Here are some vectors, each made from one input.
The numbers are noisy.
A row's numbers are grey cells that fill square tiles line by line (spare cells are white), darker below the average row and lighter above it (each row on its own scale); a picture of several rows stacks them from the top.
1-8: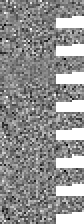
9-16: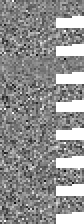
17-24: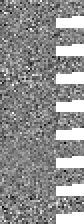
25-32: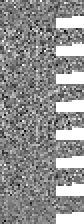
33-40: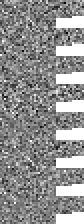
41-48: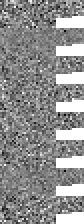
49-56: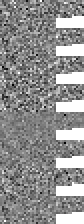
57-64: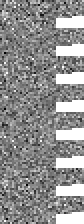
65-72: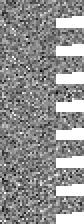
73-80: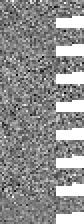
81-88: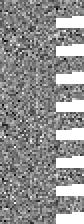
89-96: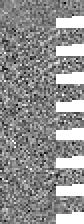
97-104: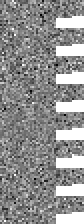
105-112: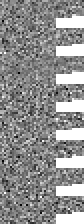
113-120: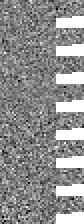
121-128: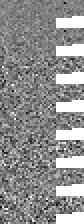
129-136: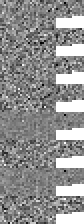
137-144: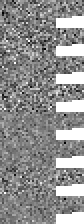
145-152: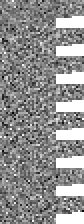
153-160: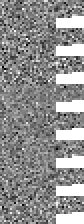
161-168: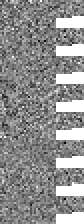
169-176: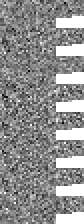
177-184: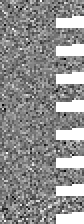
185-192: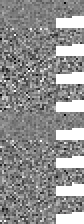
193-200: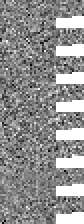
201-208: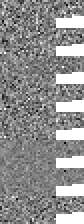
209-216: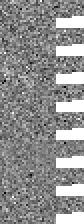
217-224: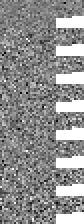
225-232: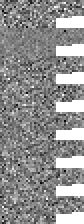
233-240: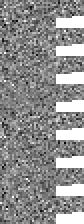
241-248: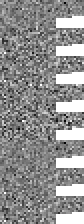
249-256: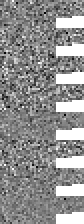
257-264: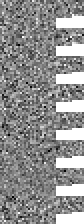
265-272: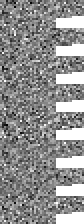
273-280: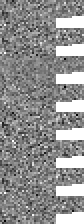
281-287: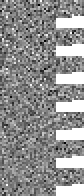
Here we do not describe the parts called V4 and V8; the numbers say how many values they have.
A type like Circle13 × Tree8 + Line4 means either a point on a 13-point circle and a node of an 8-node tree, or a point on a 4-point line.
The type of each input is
Bool × Circle9 + Circle6 × (Unit + V4 × V8).
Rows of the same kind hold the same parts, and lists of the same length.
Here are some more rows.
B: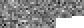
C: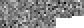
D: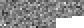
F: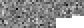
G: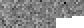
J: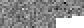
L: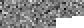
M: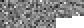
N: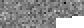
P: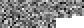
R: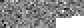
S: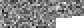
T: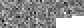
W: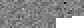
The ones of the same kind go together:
B, C, L, M, N, R
D, S
F, G, J, P, T, W

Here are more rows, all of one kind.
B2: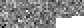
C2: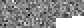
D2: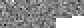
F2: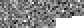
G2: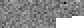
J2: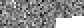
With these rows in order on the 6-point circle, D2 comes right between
C2 and J2.
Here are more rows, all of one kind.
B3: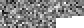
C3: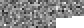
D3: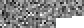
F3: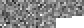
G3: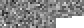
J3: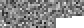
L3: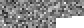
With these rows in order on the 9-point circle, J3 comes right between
C3 and G3.
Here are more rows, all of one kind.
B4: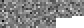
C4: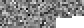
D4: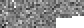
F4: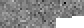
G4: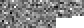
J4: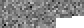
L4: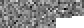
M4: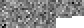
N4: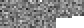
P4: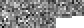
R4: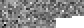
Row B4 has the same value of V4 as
G4 and N4.
